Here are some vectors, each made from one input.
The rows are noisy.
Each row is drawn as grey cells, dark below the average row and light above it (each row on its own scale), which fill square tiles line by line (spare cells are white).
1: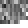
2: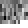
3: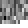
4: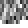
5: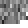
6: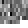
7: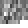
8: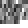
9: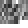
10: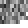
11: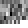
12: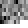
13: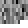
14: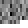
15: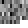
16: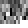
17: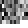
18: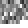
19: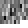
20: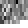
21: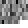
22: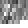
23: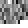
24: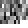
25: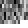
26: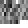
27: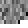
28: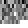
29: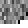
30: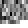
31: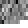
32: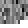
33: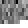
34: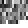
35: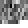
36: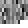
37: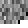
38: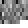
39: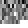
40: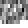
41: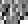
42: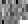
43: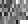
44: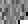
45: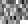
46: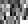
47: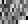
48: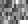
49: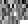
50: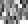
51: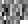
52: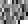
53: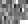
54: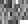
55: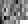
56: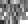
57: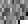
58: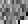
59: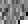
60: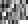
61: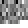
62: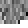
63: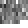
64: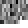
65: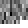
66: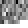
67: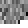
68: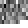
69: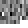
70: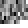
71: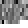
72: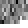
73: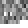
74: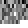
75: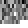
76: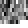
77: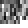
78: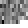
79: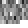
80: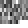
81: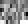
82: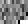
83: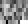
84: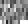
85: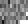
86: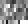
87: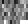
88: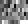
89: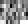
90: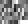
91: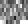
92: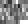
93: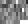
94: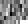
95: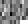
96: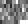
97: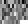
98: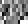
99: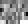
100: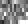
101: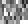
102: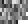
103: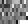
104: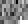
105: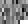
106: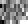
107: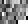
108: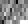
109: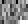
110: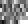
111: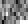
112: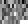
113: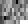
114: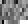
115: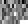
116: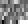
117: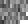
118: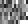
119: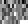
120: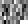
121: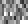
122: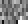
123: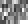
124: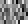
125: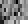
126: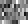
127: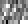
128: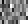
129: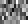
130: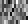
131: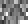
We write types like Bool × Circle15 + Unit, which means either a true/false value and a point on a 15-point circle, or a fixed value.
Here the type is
List3(Bool × Line4).
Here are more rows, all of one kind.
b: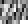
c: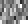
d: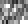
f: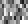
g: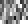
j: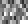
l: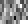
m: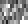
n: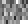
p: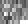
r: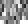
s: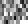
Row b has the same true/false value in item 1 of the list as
d, m and p.
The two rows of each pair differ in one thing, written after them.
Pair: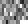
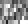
the true/false value in item 1 of the list
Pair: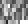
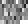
the true/false value in item 1 of the list
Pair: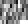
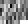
the place on the 4-point line in item 1 of the list
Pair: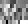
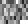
the true/false value in item 1 of the list
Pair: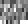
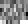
the place on the 4-point line in item 1 of the list
